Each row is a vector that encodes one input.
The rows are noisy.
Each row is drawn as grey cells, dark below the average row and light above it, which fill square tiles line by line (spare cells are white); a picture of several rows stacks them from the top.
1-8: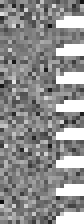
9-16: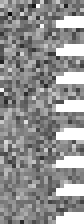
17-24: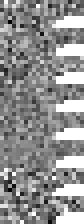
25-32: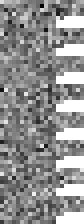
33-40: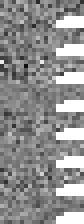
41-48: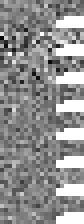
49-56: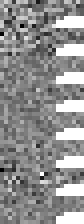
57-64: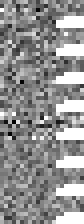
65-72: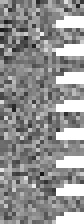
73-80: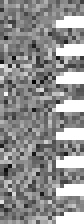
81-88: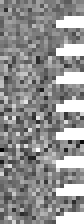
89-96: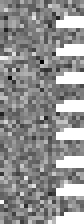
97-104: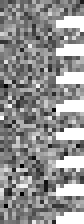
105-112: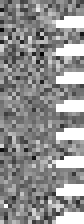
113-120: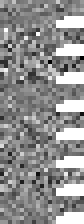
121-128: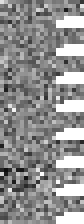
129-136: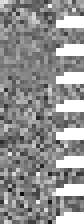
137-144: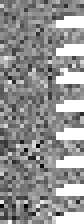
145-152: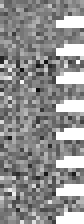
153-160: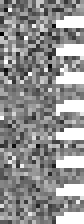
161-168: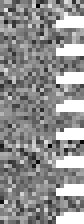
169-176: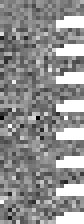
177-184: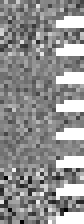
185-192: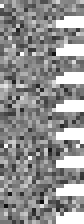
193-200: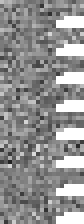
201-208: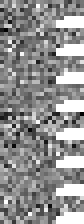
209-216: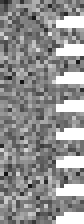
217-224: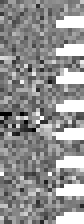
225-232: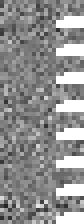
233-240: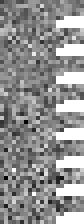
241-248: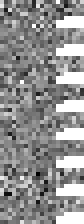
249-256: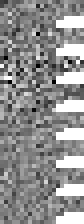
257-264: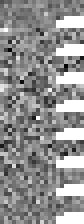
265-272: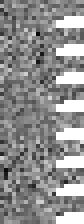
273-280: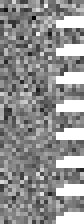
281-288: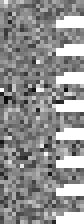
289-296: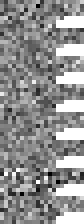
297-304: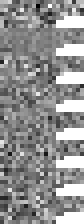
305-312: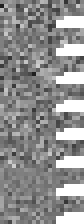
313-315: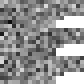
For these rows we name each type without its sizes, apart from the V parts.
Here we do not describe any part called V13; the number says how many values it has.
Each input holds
a point on a circle, a node of a tree and a value of V13.
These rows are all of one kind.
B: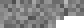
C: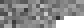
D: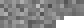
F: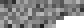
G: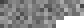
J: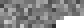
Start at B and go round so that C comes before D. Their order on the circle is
B, J, G, C, F, D.
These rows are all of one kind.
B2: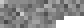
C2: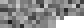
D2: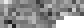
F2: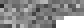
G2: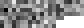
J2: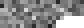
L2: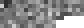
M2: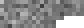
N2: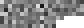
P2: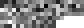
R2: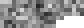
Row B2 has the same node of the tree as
M2, N2 and R2.
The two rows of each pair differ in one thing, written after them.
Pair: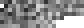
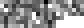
the node of the tree
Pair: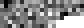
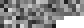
the place on the circle
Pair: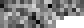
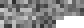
the node of the tree
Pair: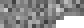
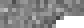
the place on the circle
